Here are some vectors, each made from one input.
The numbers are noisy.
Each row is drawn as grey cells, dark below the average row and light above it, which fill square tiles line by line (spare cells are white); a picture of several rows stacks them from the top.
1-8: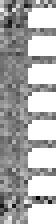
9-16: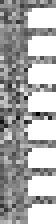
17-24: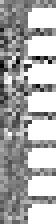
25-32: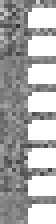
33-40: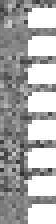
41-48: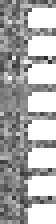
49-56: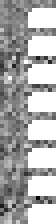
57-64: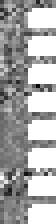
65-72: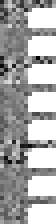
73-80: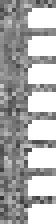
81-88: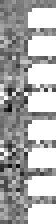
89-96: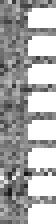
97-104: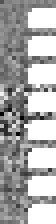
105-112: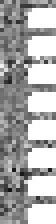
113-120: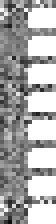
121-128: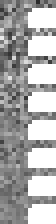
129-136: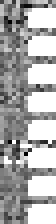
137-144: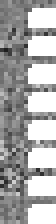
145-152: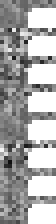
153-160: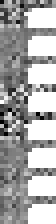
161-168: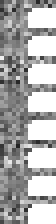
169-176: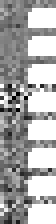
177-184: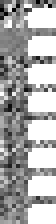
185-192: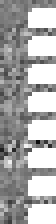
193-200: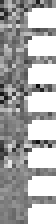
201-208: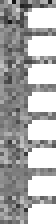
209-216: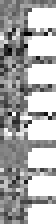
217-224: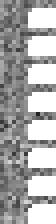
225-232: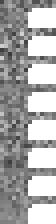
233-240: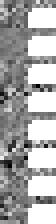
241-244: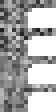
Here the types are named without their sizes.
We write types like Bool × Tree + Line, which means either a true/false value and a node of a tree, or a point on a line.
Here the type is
List(Circle).
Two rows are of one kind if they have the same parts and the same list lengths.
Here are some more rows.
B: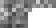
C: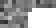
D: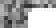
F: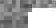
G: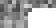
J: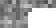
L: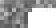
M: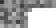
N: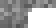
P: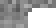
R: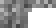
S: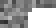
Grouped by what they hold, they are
B, F, L, N, R
C, S
D, G, J, M, P

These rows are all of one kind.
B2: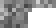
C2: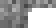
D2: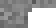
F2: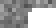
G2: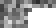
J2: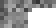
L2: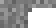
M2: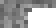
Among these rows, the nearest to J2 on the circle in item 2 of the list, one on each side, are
G2 and M2.
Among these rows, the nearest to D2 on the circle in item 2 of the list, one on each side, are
F2 and L2.
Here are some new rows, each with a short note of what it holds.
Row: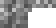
a list of two items
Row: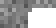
a list of two items
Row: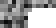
the empty list
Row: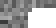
the empty list
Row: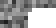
the empty list
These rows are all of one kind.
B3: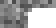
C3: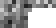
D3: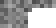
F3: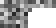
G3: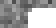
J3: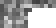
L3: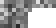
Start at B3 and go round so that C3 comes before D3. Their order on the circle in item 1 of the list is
B3, J3, C3, L3, F3, G3, D3.
